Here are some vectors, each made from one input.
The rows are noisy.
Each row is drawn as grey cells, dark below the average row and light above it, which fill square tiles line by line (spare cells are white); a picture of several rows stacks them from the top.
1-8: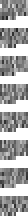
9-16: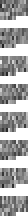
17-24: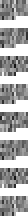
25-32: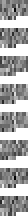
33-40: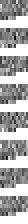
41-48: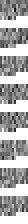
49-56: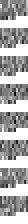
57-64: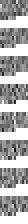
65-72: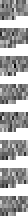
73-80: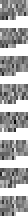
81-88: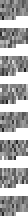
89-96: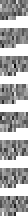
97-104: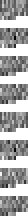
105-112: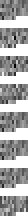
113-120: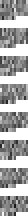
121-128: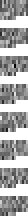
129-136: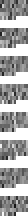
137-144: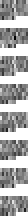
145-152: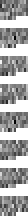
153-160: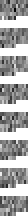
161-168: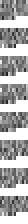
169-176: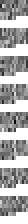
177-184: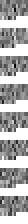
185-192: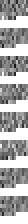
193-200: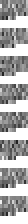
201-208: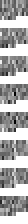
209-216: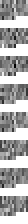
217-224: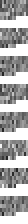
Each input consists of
either a point on a 16-point circle, or three true/false values.
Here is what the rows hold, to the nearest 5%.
About 45% of them hold a point on a 16-point circle. The rest hold three true/false values.
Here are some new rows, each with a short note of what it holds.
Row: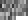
a point on a 16-point circle
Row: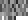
a point on a 16-point circle
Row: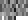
a point on a 16-point circle
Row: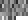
a point on a 16-point circle
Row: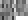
three true/false values
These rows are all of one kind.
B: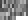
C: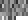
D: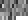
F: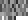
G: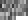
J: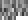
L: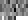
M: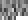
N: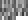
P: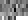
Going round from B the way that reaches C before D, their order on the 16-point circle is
B, N, J, M, P, L, F, C, D, G.
